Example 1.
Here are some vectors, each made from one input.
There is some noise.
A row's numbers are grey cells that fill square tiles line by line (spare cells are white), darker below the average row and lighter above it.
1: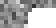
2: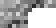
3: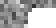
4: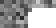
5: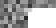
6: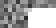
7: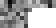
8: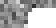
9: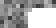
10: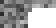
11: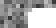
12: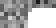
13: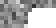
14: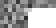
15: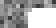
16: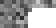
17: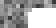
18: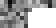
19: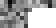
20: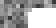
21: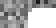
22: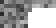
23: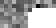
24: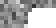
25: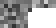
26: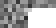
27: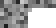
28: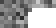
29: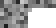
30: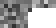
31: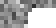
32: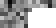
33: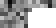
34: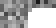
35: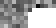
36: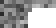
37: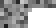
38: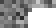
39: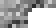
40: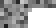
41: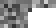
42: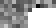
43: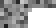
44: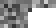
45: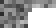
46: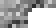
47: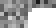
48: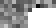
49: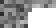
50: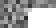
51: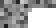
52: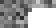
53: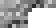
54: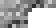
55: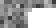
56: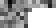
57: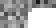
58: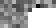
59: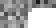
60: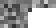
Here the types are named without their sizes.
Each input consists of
a point on a line.
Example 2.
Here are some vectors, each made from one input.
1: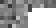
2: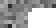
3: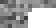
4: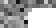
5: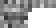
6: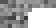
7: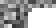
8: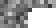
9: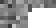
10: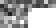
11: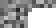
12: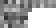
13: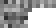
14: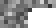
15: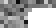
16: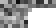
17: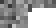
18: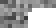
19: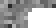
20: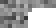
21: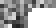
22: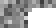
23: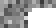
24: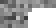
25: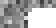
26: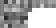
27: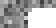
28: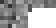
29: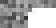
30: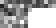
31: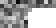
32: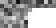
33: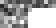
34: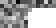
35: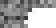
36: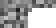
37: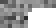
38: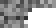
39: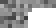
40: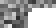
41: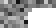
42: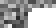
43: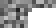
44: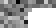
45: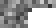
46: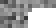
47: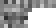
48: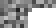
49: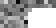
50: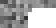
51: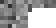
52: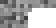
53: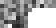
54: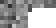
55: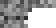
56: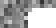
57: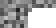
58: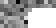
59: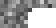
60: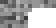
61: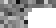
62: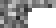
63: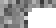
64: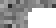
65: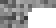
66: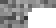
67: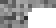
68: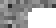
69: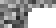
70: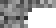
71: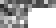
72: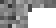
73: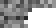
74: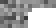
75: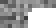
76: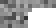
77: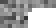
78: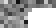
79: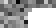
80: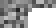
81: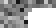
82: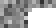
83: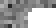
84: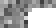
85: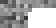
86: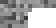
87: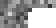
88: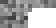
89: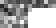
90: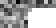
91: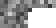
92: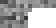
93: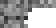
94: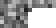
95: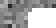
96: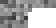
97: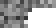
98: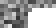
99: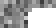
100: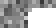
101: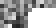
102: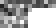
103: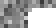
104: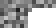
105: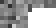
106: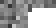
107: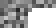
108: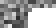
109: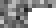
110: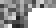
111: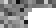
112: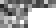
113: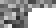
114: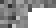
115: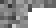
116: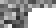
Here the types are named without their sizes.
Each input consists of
a point on a line.
